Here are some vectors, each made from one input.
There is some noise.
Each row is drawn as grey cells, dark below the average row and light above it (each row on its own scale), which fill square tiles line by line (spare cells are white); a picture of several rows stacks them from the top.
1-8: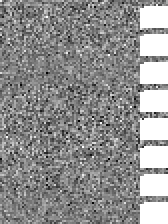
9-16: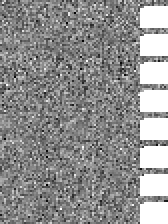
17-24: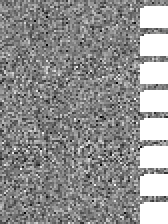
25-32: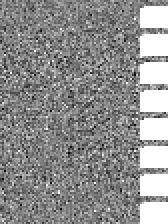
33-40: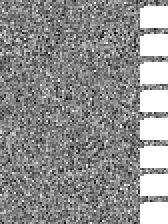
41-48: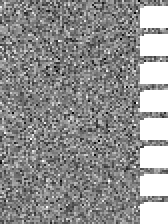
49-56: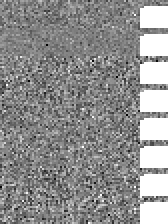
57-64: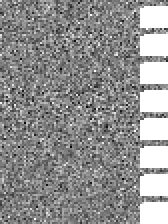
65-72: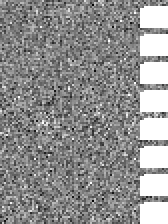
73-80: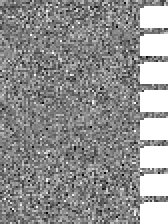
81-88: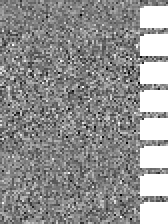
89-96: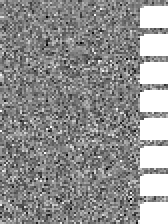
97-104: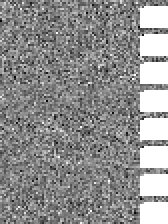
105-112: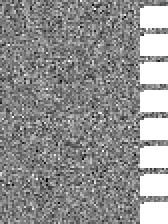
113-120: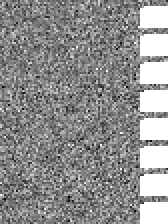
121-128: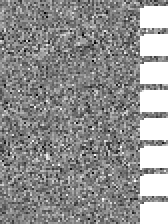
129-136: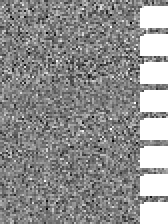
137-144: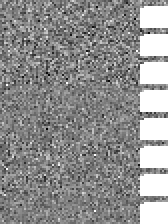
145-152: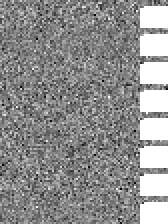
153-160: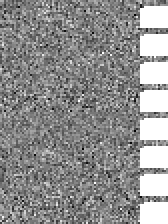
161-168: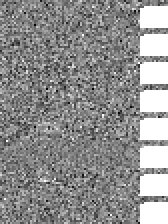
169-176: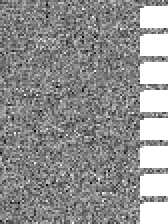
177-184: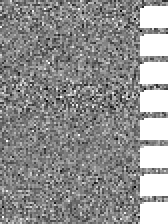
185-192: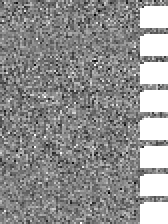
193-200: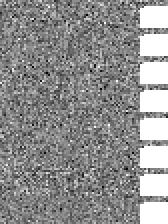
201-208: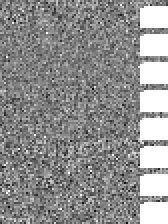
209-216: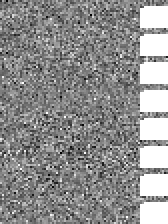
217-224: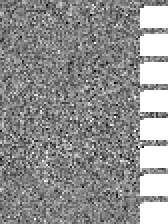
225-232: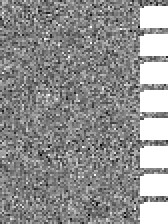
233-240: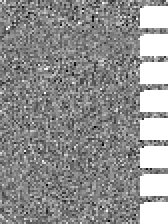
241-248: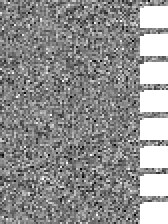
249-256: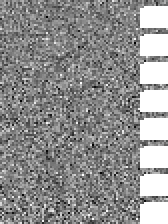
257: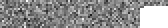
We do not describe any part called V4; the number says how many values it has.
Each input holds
either a point on a 7-point line and three true/false values, or a value of V4.
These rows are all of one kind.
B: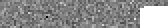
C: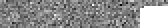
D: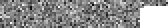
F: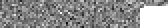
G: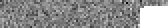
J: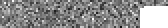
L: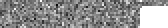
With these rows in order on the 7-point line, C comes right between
G and L.
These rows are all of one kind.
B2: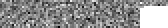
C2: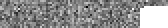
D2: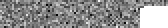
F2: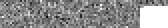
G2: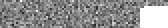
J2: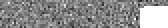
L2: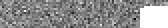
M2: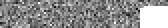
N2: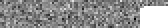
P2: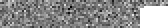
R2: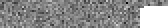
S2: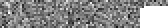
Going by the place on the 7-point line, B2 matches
G2, L2, N2 and R2.
